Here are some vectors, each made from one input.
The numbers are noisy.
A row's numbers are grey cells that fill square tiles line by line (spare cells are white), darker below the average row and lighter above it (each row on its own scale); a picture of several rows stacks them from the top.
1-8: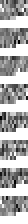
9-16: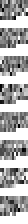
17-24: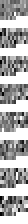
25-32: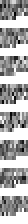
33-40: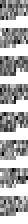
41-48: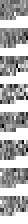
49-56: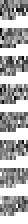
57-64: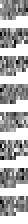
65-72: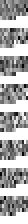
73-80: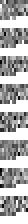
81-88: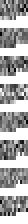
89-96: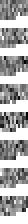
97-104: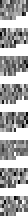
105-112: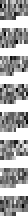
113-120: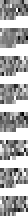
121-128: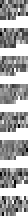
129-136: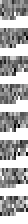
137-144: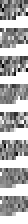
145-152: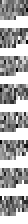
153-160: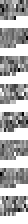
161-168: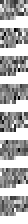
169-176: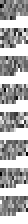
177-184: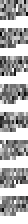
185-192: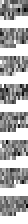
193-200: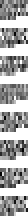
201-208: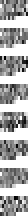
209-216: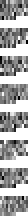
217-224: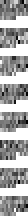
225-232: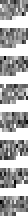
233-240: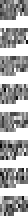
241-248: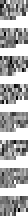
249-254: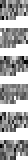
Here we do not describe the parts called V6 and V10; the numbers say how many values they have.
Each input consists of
four true/false values, together with either a point on a 14-point line, or a value of V6 and a value of V10.
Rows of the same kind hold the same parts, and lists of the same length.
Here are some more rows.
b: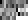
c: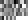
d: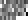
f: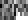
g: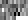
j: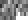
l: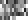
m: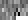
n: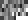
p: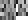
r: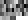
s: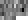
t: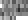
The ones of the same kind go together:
b, c, d, g, l, m, n, p
f, j, r, s, t

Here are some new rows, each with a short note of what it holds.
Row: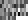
a point on a 14-point line and four true/false values
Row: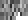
four true/false values, a value of V6 and a value of V10
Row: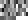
a point on a 14-point line and four true/false values
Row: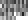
four true/false values, a value of V6 and a value of V10
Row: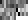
a point on a 14-point line and four true/false values
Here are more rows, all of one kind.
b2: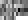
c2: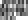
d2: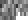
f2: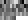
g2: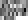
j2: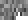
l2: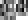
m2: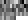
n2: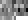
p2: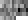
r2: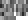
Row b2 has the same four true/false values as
g2 and j2.
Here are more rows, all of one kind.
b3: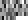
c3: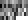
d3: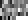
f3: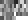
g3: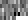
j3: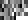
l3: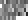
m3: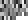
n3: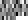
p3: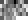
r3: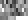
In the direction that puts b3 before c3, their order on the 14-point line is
r3, g3, l3, d3, p3, f3, j3, m3, b3, n3, c3.
